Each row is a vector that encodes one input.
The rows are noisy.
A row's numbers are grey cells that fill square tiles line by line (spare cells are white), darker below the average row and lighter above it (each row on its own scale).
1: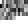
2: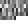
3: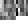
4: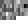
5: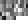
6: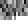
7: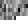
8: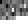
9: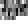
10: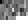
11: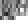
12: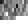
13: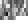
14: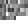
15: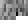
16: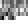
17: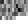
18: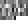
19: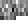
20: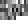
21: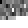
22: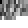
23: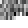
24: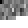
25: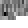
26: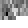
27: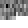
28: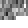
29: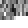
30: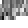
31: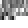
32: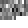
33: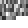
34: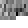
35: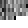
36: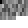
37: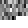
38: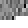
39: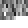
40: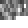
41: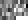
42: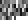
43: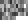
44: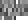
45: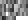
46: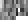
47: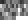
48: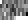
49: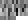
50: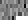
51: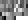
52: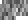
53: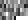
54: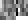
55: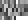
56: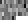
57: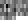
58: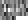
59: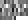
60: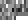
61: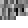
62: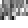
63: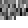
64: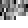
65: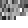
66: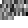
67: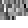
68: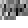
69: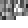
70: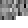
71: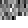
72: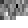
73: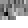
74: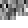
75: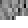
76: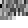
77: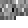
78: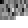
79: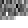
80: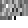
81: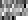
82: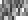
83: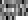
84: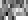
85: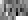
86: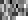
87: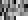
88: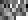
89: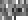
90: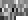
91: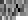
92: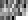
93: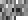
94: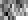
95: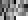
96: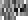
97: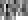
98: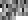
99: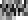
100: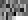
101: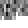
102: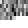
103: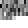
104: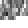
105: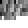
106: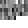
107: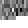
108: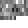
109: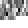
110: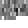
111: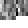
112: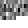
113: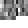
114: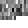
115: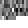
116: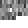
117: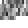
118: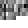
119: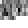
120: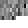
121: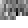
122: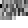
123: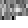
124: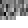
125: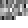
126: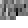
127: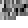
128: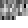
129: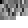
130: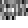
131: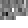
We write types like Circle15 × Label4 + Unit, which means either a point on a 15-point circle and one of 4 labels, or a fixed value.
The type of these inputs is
((Bool × Bool × Bool + Unit) × Line6 + Line4) × Label7.
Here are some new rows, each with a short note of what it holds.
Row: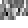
one of 7 labels and a point on a 6-point line
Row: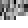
one of 7 labels and a point on a 4-point line
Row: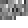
one of 7 labels, a point on a 6-point line and three true/false values
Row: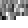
one of 7 labels and a point on a 6-point line
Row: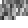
one of 7 labels and a point on a 6-point line
